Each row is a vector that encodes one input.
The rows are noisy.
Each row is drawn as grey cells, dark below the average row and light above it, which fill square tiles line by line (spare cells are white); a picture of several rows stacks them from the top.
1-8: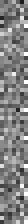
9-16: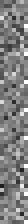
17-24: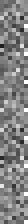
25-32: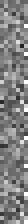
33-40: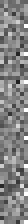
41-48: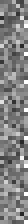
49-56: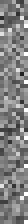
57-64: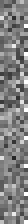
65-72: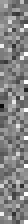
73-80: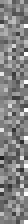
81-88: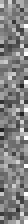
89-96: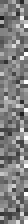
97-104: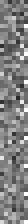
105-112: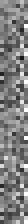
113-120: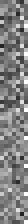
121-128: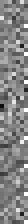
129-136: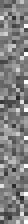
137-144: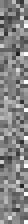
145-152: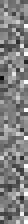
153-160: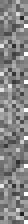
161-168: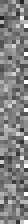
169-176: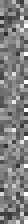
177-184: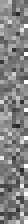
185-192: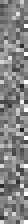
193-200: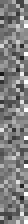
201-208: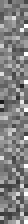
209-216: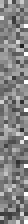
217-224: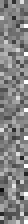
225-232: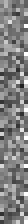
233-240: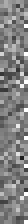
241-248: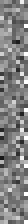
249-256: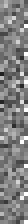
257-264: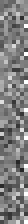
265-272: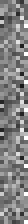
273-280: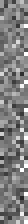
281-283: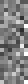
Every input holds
either one of 7 labels and a point on a 7-point line, or a list of up to three points on a 6-point line.
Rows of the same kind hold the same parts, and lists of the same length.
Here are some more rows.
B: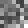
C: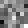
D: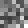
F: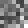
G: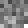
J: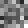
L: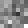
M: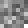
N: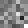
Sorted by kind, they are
B, D, F, J
C
G
L, M
N

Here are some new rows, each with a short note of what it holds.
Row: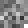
a list of one item
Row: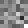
a list of one item
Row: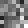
one of 7 labels and a point on a 7-point line
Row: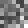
one of 7 labels and a point on a 7-point line
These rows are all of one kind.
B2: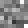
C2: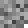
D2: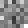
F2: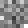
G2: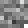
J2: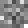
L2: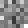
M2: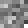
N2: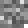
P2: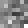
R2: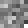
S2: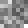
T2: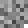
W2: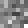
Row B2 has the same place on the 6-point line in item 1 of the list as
D2, F2, G2 and L2.
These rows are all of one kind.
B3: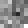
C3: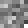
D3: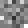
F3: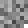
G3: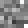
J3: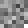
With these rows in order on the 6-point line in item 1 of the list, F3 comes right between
G3 and J3.
